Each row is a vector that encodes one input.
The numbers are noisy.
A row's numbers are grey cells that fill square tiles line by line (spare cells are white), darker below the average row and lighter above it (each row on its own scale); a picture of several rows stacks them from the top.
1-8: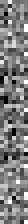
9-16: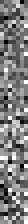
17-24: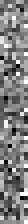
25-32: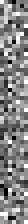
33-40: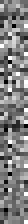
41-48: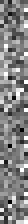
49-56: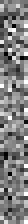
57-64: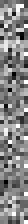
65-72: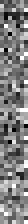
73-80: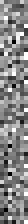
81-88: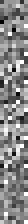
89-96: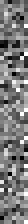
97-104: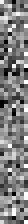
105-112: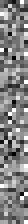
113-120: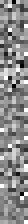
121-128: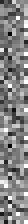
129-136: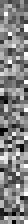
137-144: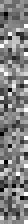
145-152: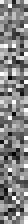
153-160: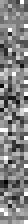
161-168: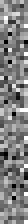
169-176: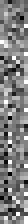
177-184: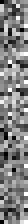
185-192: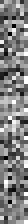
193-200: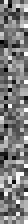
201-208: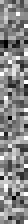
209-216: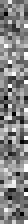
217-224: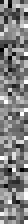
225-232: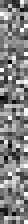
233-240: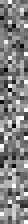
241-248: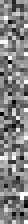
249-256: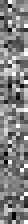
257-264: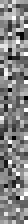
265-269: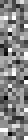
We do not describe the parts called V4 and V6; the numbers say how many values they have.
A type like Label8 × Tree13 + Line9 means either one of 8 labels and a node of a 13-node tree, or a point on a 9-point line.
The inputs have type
Line7 × (Tree8 + Unit) + List2(Circle10) + V4 × V6.
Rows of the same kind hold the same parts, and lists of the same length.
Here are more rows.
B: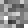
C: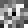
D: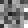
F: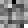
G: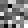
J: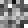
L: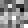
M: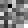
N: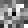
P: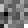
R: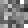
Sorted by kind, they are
B, F, J
C, N
D, P
G, M
L
R

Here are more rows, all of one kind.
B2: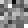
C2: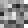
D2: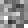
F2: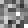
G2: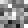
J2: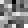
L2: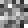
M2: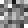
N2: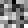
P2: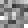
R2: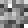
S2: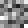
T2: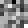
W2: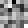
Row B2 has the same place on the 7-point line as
L2, M2, P2 and S2.
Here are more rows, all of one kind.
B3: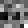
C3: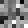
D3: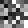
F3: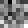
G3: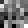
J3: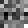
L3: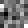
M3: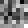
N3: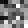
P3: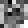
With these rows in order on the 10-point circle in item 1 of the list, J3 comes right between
B3 and M3.
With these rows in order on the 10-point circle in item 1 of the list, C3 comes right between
G3 and N3.
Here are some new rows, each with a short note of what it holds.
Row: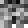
a value of V4 and a value of V6
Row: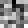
a point on a 7-point line and a node of an 8-node tree
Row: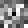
the empty list
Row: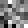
a list of one item
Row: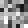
a point on a 7-point line
